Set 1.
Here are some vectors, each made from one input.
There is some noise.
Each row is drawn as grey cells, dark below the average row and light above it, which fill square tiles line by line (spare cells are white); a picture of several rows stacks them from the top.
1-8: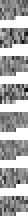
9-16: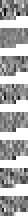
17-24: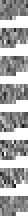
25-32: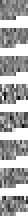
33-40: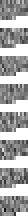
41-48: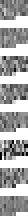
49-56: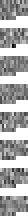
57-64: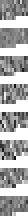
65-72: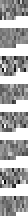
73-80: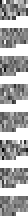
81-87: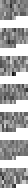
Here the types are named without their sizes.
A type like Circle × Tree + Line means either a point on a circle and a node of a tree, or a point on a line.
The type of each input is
Line × (Tree + Unit).
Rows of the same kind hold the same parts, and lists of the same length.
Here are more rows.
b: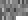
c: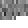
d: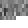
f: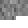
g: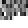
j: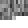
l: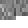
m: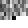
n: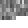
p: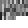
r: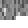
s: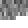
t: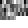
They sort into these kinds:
b, f, l, m, p, r, t
c, d, g, j, n, s

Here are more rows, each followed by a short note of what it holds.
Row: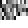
a point on a line and a node of a tree
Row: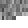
a point on a line and a node of a tree
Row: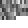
a point on a line and a node of a tree
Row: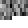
a point on a line and a node of a tree
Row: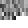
a point on a line and a node of a tree
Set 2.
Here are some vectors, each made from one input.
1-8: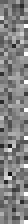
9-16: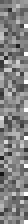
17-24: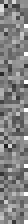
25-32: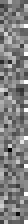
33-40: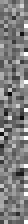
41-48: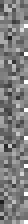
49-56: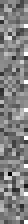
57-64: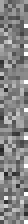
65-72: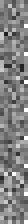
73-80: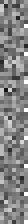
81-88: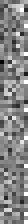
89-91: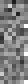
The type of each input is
Line9 + Tree10.
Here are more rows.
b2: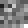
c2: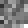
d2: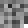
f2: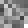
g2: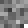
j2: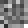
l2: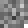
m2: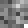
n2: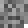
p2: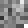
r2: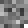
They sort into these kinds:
b2, c2, d2, f2, j2
g2, l2, m2, n2, p2, r2

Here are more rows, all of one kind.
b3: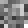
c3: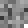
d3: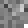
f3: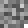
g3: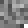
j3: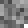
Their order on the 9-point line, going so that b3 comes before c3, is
f3, b3, d3, c3, g3, j3.
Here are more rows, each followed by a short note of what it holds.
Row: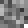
a point on a 9-point line
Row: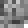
a node of a 10-node tree
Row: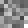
a node of a 10-node tree
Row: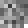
a node of a 10-node tree
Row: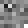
a point on a 9-point line
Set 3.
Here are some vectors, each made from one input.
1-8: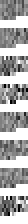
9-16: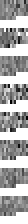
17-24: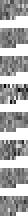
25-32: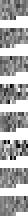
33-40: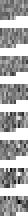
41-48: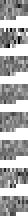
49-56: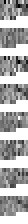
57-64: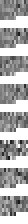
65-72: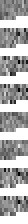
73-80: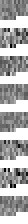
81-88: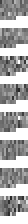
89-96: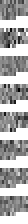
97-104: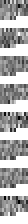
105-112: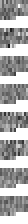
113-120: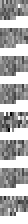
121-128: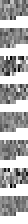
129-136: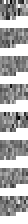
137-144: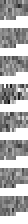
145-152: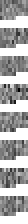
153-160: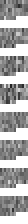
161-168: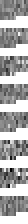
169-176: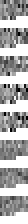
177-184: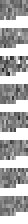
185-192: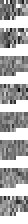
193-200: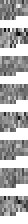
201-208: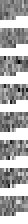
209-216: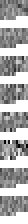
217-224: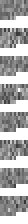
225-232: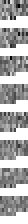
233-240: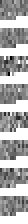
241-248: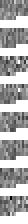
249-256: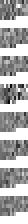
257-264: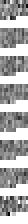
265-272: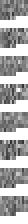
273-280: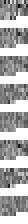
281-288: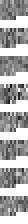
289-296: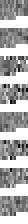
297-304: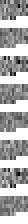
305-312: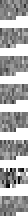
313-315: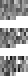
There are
2 kinds of row.
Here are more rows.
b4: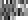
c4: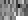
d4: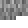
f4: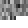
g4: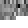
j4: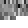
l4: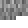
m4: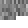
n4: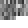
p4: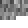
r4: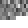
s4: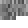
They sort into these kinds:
b4, d4, f4, l4, m4, n4, s4
c4, g4, j4, p4, r4

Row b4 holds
a point on an 8-point circle.
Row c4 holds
a node of a 14-node tree.
